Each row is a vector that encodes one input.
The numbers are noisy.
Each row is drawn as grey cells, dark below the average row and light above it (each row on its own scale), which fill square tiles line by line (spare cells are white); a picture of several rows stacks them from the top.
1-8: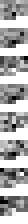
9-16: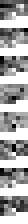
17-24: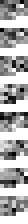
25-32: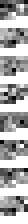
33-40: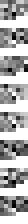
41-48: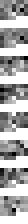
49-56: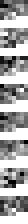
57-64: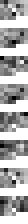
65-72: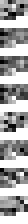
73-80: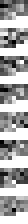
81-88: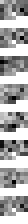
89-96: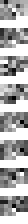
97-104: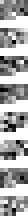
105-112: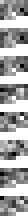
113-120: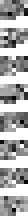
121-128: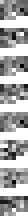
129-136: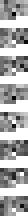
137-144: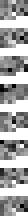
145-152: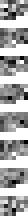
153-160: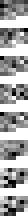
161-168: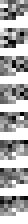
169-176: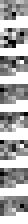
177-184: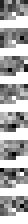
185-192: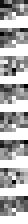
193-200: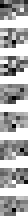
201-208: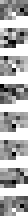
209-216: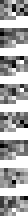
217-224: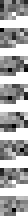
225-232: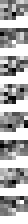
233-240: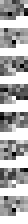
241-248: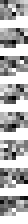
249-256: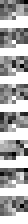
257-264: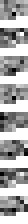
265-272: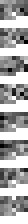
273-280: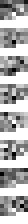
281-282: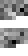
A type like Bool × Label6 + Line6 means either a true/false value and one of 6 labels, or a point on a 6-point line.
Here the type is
(Bool × Bool × Bool + Unit) × Line7 + Line10.
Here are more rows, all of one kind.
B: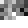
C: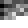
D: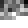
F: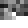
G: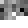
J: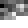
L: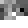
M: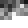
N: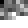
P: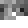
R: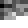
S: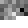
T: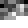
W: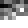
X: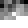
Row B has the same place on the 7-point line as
G, L, P and S.
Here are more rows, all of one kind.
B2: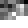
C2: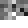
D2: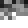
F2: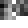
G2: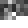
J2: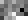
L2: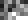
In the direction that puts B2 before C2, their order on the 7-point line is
L2, D2, B2, G2, F2, C2, J2.
